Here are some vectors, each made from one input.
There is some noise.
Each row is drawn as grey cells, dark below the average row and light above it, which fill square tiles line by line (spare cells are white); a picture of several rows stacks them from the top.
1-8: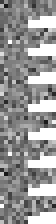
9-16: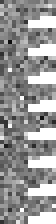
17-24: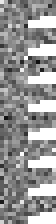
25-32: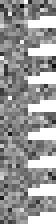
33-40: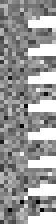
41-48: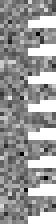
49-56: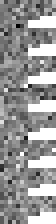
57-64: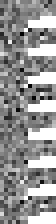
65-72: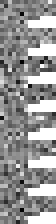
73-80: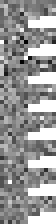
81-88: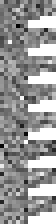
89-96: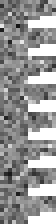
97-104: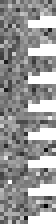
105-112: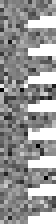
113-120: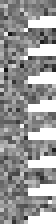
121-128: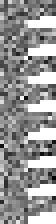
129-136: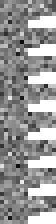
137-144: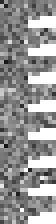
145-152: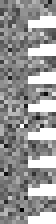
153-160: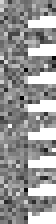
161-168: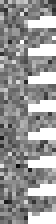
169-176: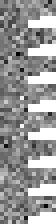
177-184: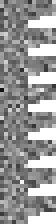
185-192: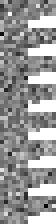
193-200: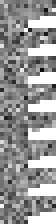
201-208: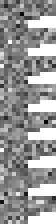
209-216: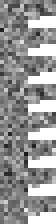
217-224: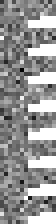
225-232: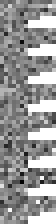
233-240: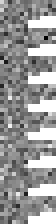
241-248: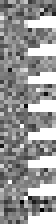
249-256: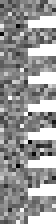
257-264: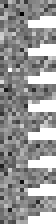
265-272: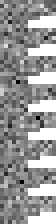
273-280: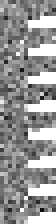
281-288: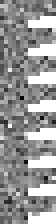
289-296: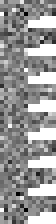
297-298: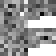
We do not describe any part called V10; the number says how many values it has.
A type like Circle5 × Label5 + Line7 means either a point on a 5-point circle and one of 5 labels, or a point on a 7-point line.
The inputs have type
(Line9 + List3(Line5)) × V10.
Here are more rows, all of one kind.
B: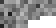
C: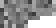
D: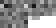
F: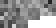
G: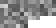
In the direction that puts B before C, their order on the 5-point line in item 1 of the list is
G, D, B, C, F.
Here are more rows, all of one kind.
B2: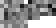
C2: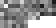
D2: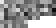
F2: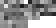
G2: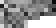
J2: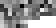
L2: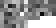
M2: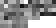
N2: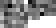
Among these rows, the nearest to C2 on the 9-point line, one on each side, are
D2 and G2.
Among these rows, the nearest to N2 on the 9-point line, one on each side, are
B2 and L2.
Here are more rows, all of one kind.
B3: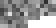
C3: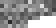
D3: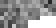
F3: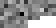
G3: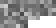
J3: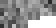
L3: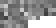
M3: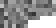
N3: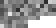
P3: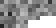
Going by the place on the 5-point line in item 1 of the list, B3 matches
C3, F3, J3 and L3.
